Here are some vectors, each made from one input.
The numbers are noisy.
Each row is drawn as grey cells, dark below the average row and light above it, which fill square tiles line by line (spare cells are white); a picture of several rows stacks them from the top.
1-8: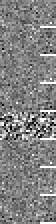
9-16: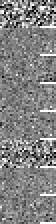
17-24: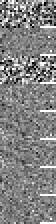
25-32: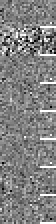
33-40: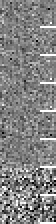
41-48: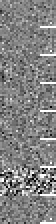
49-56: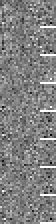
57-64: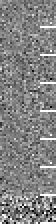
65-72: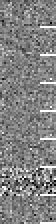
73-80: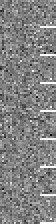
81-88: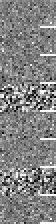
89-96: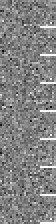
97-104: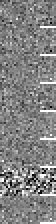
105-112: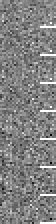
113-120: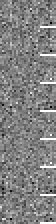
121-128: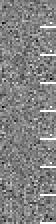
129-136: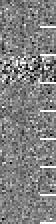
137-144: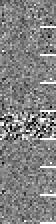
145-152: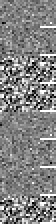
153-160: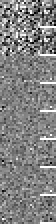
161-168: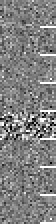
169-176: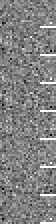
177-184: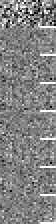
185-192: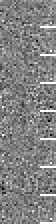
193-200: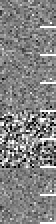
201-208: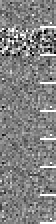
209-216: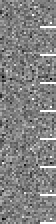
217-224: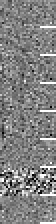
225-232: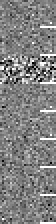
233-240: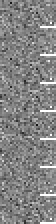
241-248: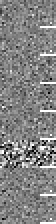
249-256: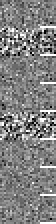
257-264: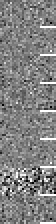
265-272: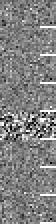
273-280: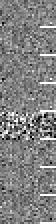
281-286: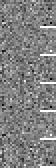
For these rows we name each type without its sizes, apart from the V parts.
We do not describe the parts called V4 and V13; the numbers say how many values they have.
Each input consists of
either a label, a point on a line, a true/false value and a value of V13, or a value of V4.
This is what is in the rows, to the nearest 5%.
About 90% of them hold a label, a point on a line, a true/false value and a value of V13. The rest hold a value of V4.
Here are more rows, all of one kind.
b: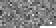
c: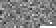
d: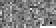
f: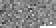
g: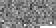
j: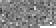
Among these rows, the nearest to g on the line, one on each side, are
d and j.
